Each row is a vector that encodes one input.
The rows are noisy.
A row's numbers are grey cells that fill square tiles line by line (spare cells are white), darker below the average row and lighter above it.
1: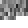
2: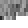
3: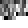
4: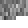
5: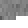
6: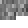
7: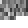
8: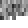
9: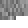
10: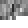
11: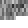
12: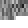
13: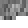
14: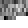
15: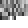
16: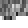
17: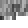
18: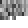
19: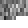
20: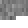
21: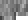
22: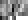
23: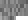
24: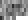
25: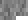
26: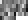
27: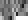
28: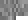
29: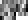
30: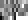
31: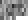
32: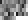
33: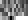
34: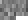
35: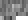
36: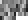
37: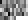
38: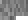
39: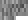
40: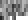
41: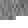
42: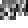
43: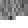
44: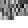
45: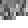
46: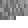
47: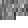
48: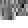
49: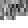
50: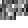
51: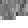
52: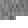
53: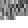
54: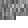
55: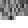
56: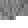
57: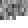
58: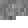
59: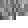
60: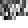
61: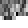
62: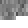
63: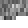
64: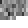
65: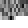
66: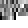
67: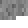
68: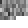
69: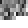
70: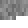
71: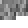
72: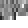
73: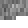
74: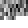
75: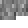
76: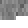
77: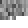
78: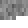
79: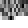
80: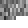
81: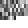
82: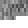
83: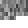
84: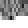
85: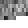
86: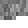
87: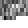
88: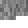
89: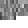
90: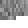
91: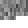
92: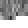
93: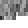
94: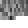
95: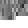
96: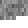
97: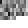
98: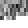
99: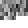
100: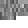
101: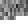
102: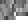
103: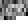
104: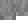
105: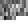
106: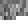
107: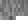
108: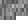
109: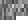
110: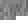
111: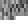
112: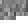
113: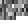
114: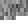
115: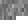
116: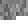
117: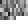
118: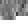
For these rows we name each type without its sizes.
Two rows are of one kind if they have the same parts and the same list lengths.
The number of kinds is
2.
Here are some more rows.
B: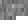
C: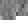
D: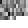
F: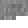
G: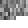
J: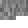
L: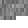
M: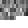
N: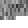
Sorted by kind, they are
B, C, D, F, G, J, L, N
M

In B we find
a point on a circle and a true/false value.
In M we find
a fixed value.
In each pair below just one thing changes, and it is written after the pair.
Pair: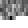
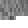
the true/false value
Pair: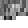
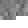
the place on the circle
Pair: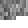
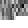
the place on the circle
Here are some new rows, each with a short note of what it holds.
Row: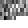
a point on a circle and a true/false value
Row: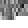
a point on a circle and a true/false value
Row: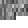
a point on a circle and a true/false value
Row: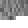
a point on a circle and a true/false value
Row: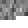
a fixed value
